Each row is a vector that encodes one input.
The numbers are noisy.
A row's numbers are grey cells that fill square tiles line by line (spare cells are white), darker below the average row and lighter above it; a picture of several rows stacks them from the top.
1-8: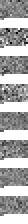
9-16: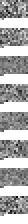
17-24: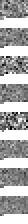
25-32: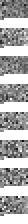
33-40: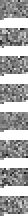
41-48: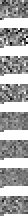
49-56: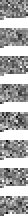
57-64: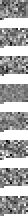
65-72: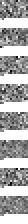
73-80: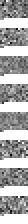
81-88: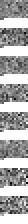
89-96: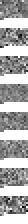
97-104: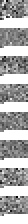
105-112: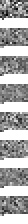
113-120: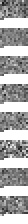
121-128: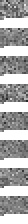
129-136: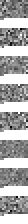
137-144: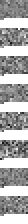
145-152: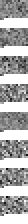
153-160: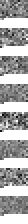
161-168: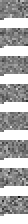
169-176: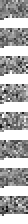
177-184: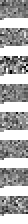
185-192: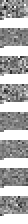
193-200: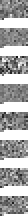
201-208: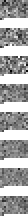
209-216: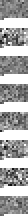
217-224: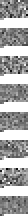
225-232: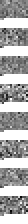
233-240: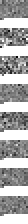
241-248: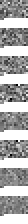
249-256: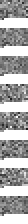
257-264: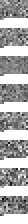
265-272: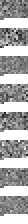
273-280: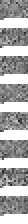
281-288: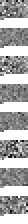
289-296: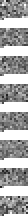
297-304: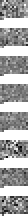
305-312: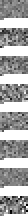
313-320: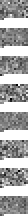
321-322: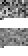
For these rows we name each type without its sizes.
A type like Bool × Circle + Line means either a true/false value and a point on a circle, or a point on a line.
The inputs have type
Bool × Label × Line × (Line + Tree).
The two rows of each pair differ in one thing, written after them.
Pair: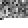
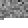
the node of the tree
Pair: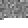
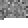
the place on the line
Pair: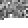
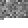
the label
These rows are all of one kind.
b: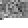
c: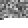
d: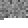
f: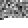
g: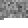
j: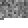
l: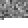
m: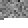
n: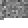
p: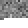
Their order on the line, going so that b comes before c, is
g, b, n, d, l, c, m, j, f, p.
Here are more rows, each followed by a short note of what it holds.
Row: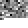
a label, a point on each of two lines and a true/false value
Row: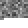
a label, a point on a line, a node of a tree and a true/false value
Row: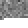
a label, a point on a line, a node of a tree and a true/false value
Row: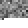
a label, a point on a line, a node of a tree and a true/false value
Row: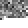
a label, a point on each of two lines and a true/false value
